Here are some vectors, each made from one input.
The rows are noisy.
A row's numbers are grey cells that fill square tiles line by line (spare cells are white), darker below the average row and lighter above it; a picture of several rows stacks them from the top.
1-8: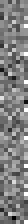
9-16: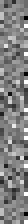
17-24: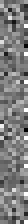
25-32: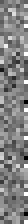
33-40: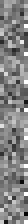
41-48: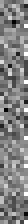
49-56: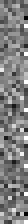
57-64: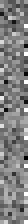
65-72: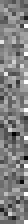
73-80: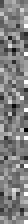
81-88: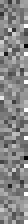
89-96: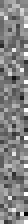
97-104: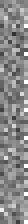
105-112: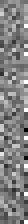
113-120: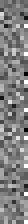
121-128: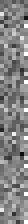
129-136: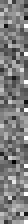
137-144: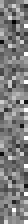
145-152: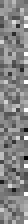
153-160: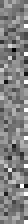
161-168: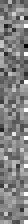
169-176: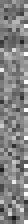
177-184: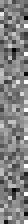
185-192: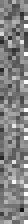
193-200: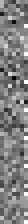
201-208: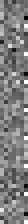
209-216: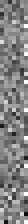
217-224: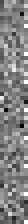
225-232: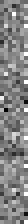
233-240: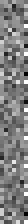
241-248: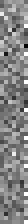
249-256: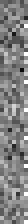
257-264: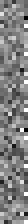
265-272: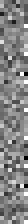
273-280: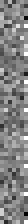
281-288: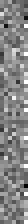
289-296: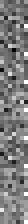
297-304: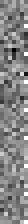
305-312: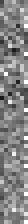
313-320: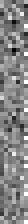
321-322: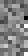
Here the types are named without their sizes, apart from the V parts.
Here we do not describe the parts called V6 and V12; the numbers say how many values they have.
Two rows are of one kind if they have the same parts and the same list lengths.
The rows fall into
2 kinds.
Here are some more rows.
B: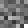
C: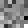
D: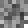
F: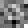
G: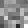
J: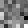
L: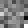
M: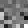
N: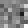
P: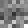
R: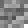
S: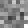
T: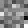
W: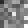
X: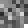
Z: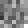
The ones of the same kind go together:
B, C, F, J, L, M, T, X
D, G, N, P, R, S, W, Z

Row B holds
a point on a line, a true/false value and a value of V6.
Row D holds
a true/false value, a value of V6 and a value of V12.
